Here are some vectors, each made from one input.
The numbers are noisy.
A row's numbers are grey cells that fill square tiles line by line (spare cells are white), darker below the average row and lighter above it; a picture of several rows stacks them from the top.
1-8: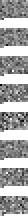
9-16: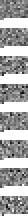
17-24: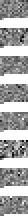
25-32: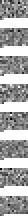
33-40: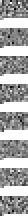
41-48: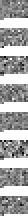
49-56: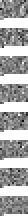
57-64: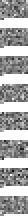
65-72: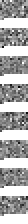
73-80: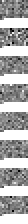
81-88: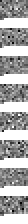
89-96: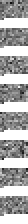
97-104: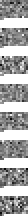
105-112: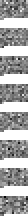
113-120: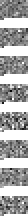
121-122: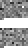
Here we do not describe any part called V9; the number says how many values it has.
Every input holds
a point on a 10-point line, together with either a node of a 12-node tree, or a value of V9.
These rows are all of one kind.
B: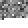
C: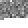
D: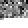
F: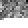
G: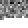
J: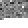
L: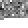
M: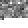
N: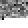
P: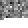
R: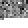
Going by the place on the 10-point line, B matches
D, N and R.
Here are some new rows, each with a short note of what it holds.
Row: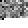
a point on a 10-point line and a node of a 12-node tree
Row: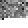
a point on a 10-point line and a node of a 12-node tree
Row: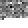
a point on a 10-point line and a value of V9
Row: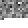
a point on a 10-point line and a value of V9
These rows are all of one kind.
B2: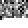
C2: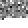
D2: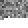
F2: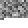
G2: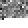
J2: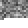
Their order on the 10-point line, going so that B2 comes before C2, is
B2, F2, D2, J2, C2, G2.
